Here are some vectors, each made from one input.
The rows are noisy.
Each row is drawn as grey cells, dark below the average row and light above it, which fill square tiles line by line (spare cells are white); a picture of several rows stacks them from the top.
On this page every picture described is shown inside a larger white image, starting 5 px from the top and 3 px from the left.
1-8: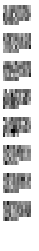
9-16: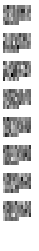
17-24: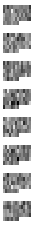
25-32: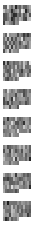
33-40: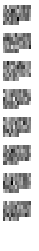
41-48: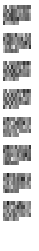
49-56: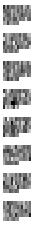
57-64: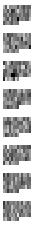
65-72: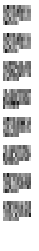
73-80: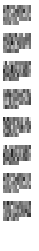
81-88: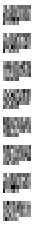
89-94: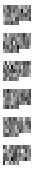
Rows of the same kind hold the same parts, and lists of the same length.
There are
2 kinds of row.
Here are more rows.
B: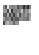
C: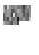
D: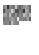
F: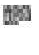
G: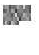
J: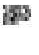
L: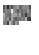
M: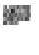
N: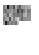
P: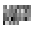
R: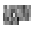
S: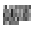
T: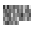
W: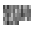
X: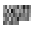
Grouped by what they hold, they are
B, C, J, M, P, R, S, X
D, F, G, L, N, T, W

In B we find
one of 5 labels and a node of a 7-node tree.
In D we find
one of 5 labels and one of 6 labels.
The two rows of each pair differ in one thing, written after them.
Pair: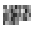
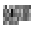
the node of the tree
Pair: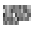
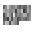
the label
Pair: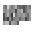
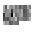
the label
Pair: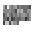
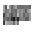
the label
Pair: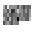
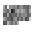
the label
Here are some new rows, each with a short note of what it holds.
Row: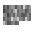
one of 5 labels and one of 6 labels
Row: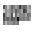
one of 5 labels and a node of a 7-node tree
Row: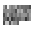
one of 5 labels and a node of a 7-node tree
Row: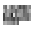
one of 5 labels and a node of a 7-node tree
